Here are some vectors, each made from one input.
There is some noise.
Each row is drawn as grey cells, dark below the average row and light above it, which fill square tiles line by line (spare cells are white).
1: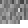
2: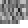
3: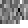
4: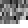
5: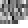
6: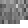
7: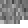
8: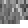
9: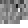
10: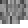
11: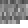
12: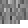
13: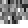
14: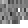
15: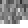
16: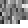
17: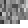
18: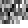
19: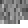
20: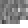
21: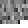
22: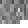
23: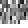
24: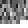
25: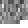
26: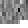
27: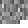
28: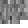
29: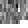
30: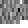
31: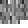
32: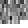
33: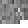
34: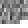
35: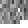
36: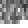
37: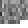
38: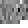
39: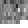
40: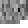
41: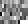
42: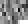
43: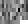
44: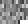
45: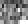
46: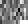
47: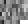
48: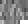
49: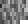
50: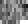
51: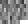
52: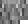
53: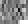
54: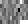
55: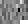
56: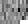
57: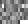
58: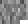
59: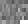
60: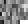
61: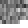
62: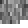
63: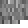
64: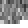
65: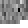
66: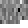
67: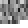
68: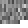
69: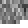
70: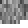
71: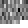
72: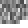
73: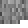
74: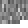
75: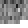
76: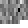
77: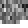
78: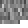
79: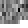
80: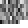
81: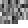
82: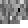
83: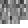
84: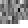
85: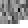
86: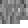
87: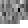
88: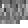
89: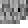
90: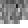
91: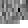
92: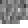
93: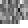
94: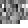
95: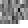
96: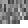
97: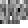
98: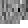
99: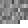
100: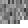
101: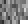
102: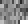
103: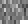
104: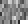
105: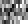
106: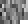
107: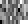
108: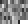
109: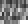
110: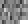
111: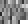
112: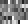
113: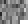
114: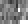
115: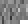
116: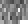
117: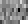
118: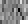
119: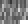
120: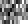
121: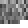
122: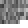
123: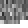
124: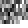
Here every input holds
a list of up to three points on a 6-point line.
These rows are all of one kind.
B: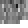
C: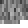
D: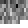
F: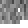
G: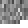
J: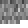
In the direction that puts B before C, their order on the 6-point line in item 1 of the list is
D, B, J, F, G, C.
